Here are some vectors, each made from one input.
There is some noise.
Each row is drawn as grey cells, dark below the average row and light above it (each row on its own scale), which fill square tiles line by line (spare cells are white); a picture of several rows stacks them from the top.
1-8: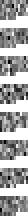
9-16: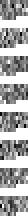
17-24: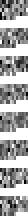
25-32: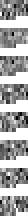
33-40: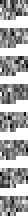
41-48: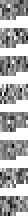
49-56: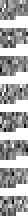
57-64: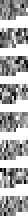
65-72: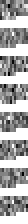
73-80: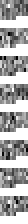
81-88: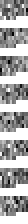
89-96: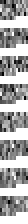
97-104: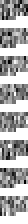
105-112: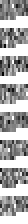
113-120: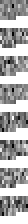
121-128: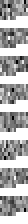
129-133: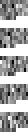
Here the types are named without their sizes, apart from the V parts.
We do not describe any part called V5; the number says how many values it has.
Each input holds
a list of items, each a true/false value and a value of V5.
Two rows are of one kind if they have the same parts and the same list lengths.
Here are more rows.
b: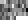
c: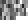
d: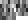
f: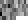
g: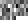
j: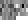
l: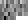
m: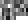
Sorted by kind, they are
b, d, g, m
c, f, j
l

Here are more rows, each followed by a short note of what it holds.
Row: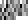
the empty list
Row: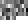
a list of one item
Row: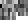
a list of one item
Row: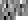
the empty list
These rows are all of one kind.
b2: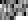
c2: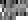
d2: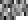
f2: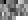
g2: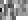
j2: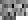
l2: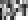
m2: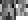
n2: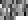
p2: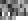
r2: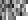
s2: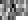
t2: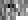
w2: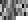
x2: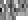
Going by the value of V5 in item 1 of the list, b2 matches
g2, j2, l2 and r2.
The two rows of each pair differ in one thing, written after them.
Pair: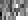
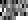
the true/false value in item 1 of the list
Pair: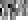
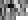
the value of V5 in item 2 of the list
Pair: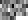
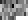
the true/false value in item 2 of the list
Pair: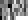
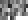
the true/false value in item 2 of the list
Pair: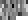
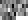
the true/false value in item 2 of the list
